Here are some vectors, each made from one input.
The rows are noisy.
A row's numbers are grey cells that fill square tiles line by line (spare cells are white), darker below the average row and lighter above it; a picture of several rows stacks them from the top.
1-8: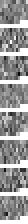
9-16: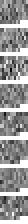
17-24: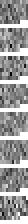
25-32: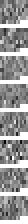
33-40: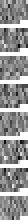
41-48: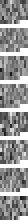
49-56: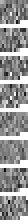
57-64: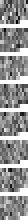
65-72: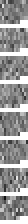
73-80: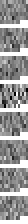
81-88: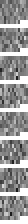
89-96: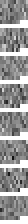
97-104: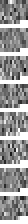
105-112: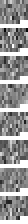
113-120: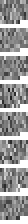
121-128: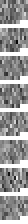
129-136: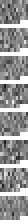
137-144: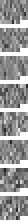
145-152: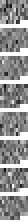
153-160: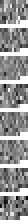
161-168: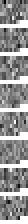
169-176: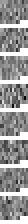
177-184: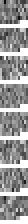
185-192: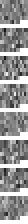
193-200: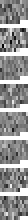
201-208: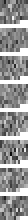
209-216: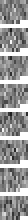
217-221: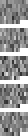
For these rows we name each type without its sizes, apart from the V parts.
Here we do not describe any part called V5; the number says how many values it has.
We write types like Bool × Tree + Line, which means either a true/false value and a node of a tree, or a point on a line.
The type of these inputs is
Bool × (Tree + Unit) × V5.
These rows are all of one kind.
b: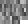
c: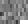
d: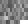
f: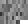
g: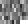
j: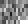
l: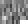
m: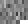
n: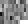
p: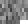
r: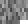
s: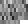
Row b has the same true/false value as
g and j.
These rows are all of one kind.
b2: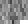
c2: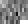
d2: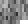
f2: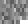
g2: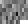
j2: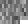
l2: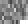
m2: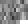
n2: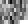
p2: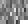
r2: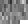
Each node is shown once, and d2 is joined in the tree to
c2.
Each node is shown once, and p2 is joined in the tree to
f2.
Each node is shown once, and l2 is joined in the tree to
b2, f2 and n2.
